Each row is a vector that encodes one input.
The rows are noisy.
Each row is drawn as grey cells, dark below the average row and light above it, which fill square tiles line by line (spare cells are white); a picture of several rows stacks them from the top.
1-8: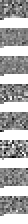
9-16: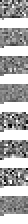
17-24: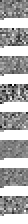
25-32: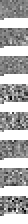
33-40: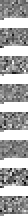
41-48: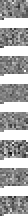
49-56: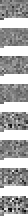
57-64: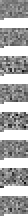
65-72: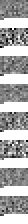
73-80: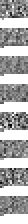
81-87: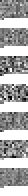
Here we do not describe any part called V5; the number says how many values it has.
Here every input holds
a point on a 4-point line, together with either a point on a 6-point line, or a value of V5.
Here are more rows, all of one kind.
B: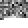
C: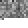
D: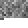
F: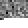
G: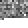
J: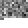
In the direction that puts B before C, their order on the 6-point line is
G, F, D, B, C, J.
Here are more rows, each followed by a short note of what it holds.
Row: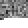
a point on a 4-point line and a point on a 6-point line
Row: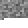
a point on a 4-point line and a value of V5
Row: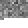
a point on a 4-point line and a point on a 6-point line
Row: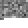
a point on a 4-point line and a point on a 6-point line
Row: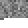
a point on a 4-point line and a value of V5
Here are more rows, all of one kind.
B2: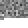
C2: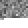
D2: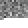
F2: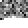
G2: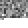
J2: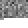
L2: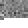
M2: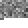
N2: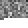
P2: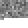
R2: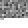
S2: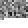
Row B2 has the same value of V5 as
F2, G2, L2 and N2.
